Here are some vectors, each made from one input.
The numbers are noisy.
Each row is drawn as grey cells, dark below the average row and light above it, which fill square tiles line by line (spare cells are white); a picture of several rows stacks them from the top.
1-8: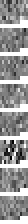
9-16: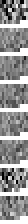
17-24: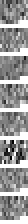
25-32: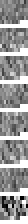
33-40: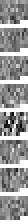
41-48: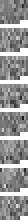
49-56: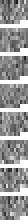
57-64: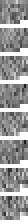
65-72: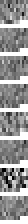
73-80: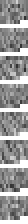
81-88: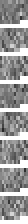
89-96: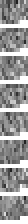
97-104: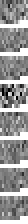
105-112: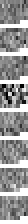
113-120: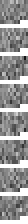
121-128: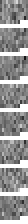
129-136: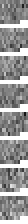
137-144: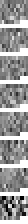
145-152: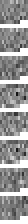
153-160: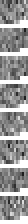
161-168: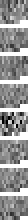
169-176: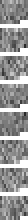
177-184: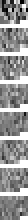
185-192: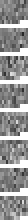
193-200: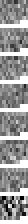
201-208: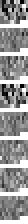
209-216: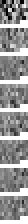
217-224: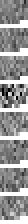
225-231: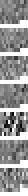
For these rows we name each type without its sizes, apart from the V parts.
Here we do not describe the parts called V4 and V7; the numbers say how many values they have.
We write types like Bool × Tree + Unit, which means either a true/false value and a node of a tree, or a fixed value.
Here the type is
(Bool × Bool × Bool + V7) × Tree + V4.
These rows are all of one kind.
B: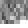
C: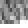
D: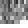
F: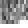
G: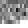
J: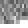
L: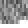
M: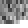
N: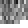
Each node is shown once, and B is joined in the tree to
D, F, J and M.
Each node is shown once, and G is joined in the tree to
J.
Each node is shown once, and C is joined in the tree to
M.
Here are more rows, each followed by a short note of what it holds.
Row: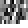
a value of V4
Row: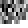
a value of V4
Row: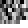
a value of V4
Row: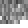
a node of a tree and a value of V7
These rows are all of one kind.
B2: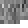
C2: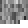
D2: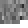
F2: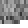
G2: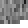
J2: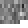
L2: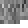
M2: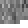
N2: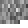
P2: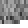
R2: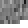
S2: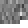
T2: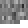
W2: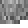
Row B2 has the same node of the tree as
G2, J2, L2 and S2.
